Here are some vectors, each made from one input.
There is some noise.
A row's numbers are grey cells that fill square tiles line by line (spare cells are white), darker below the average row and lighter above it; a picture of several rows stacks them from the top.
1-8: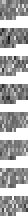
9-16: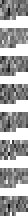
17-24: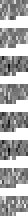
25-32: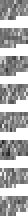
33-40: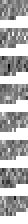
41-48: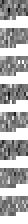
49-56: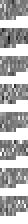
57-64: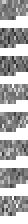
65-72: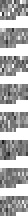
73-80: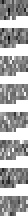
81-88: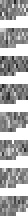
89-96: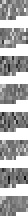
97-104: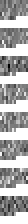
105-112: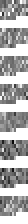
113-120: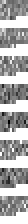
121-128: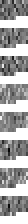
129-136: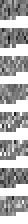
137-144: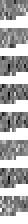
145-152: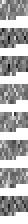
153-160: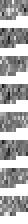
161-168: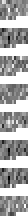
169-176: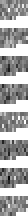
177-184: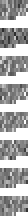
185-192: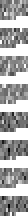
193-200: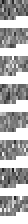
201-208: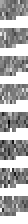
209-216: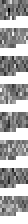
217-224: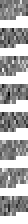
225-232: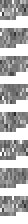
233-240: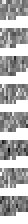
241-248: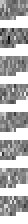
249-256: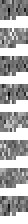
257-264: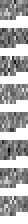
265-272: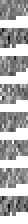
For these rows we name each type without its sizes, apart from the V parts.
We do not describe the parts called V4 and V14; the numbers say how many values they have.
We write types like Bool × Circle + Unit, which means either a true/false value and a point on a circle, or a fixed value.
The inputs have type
(Bool × Bool × Bool + V4) × V14 + List(Line).
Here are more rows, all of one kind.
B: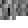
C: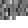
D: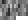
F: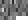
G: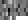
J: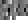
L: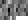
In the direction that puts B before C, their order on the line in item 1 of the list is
D, B, L, J, G, C, F.
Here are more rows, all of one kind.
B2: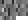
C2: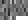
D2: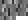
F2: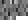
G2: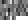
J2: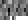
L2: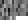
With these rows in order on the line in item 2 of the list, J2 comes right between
G2 and L2.
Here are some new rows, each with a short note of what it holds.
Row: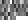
the empty list
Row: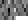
a list of one item
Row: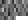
a list of one item
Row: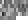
a value of V4 and a value of V14
